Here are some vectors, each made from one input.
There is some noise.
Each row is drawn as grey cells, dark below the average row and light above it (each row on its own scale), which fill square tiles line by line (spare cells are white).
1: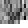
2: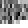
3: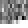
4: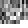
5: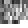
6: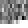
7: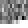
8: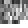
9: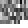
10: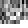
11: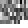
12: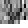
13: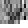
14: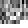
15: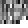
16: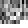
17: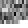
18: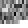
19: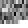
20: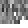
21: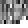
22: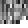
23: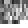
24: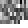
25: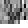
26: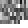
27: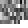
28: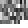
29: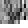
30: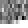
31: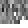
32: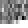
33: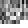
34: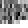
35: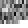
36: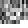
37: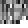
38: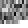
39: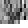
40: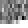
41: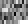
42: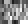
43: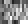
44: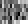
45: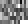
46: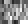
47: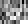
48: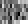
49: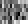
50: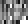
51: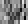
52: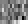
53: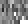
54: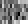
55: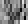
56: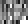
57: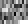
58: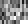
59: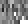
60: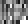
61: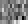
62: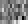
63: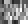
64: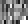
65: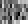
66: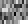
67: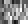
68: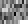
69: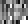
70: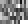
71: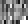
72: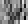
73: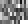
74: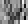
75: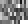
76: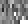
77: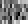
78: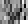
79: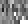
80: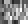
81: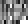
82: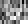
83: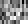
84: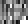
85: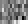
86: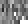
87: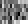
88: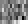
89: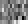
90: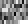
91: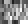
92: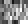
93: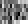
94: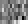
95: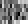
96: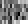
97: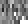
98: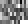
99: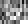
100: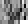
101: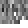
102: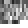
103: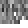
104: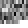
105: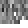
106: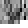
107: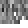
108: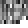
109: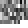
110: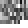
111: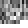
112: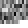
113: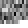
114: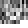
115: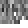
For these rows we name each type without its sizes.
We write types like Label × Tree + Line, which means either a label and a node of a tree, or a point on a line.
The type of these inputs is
Circle.
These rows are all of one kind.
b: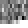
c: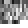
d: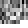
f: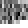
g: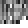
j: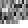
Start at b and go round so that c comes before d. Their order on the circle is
b, f, g, c, d, j.
